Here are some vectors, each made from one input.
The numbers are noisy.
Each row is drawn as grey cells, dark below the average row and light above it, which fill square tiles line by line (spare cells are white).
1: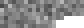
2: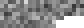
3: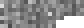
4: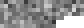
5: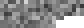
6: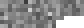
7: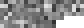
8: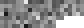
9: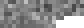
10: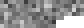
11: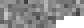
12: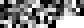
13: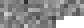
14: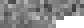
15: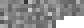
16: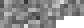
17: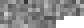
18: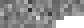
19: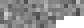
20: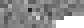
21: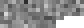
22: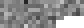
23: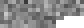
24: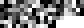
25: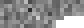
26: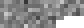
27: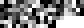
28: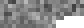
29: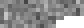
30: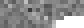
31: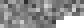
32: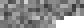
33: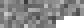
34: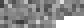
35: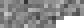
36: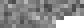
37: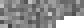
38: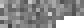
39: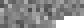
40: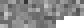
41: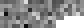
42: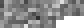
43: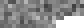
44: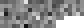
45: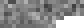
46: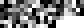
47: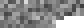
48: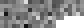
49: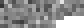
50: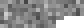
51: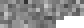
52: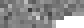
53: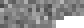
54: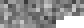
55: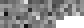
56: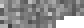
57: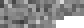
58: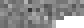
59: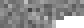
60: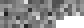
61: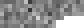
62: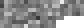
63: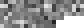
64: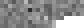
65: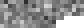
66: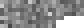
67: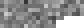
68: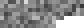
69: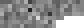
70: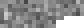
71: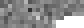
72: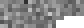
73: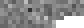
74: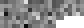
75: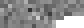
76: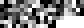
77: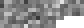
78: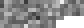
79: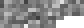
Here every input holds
either a fixed value, or a node of an 8-node tree and a true/false value.
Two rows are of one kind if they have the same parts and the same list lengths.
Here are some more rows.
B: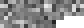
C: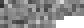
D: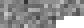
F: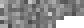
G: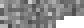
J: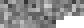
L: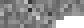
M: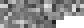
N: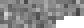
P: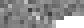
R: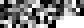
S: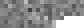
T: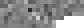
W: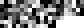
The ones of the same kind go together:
B, C, D, F, G, J, L, M, N, P, S, T
R, W

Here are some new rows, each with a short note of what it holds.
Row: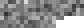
a node of an 8-node tree and a true/false value
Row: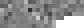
a node of an 8-node tree and a true/false value
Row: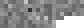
a node of an 8-node tree and a true/false value
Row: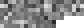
a node of an 8-node tree and a true/false value
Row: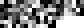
a fixed value
